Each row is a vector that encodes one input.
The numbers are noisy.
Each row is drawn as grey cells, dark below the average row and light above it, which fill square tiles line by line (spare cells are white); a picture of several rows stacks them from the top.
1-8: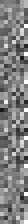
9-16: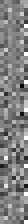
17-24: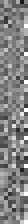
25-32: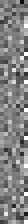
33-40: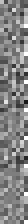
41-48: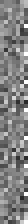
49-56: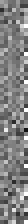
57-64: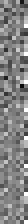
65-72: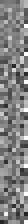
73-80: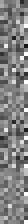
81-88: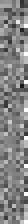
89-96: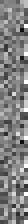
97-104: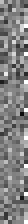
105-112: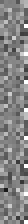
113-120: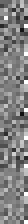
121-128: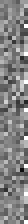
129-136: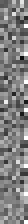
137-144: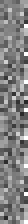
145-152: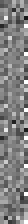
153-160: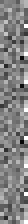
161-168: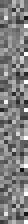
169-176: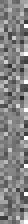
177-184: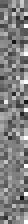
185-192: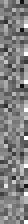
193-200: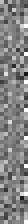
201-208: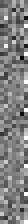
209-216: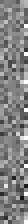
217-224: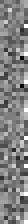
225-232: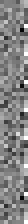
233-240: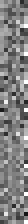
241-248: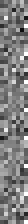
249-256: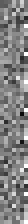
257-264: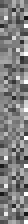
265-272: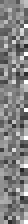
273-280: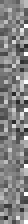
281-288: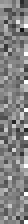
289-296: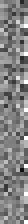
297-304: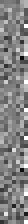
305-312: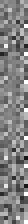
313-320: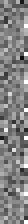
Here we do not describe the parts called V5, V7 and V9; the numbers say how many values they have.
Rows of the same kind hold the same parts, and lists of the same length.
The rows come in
4 kinds.
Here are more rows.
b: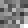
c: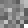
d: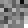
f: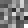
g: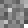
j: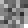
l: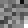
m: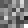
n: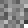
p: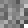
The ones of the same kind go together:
b, j
c, g, n, p
d, l
f, m

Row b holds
a node of an 11-node tree and a value of V7.
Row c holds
one of 12 labels and a value of V9.
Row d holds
a value of V7.
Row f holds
a point on a 6-point line and a value of V5.
